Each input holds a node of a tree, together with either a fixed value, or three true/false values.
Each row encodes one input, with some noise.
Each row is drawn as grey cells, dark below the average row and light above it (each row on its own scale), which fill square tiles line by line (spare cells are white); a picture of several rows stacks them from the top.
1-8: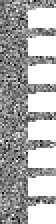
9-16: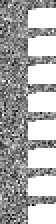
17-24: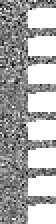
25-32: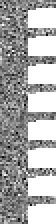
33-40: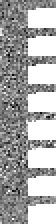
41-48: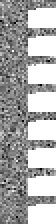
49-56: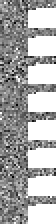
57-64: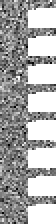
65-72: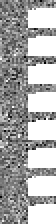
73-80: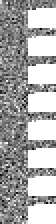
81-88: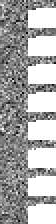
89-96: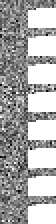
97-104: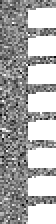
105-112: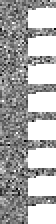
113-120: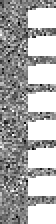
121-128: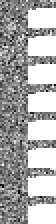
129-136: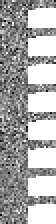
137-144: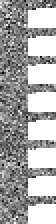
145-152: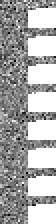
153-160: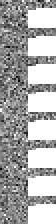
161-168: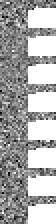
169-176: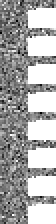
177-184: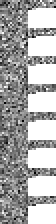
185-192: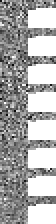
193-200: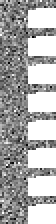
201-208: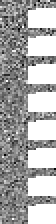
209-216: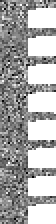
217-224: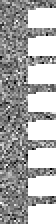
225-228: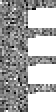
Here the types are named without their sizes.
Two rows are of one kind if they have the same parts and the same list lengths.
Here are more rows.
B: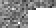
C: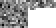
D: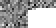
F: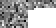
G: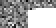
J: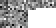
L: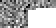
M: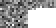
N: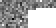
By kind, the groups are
B
C, D, F, G, J, L, M, N

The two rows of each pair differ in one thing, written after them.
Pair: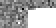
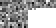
the node of the tree
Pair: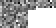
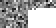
the node of the tree
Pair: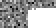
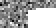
the node of the tree
